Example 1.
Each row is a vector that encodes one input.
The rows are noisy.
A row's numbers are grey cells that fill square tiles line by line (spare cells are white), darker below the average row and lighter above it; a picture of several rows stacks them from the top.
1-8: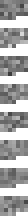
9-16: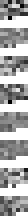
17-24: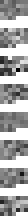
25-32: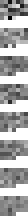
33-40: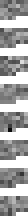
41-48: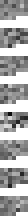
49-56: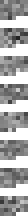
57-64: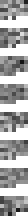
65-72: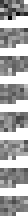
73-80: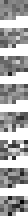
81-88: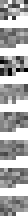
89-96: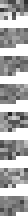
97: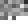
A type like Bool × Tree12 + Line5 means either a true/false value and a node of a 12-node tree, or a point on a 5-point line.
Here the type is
Bool × Bool × Bool × Bool × Tree8.
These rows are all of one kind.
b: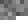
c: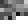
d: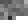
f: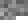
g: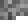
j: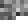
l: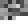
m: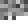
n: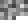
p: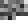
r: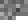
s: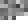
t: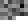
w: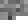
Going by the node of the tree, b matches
c, d, m and s.
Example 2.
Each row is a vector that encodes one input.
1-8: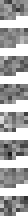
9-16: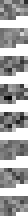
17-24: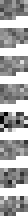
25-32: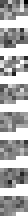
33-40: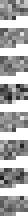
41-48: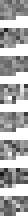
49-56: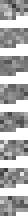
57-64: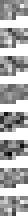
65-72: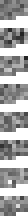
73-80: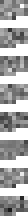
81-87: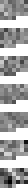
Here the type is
Bool × Bool × Bool × Bool + Tree10.
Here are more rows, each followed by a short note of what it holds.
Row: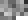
four true/false values
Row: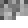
four true/false values
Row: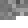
four true/false values
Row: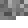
a node of a 10-node tree
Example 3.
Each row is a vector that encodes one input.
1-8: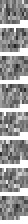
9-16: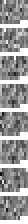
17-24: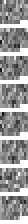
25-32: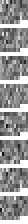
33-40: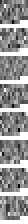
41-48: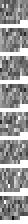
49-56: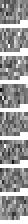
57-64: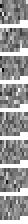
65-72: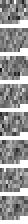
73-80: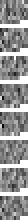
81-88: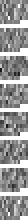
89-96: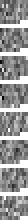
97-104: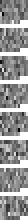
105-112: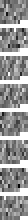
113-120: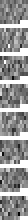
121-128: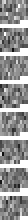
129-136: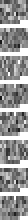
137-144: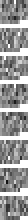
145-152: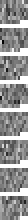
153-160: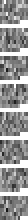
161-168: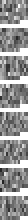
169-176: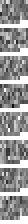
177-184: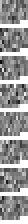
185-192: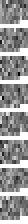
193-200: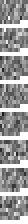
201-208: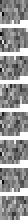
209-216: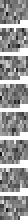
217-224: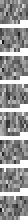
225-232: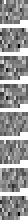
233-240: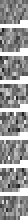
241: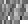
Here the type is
Circle13 + Tree20.
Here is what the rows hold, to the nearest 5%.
About 40% of them hold a point on a 13-point circle. The rest hold a node of a 20-node tree.
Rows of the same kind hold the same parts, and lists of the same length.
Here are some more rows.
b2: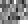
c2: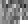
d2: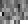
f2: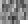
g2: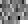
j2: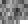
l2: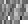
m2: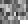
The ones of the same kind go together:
b2, c2, f2, g2, j2
d2, l2, m2

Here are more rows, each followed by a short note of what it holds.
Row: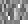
a node of a 20-node tree
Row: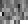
a node of a 20-node tree
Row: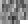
a point on a 13-point circle
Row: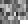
a node of a 20-node tree
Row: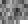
a point on a 13-point circle
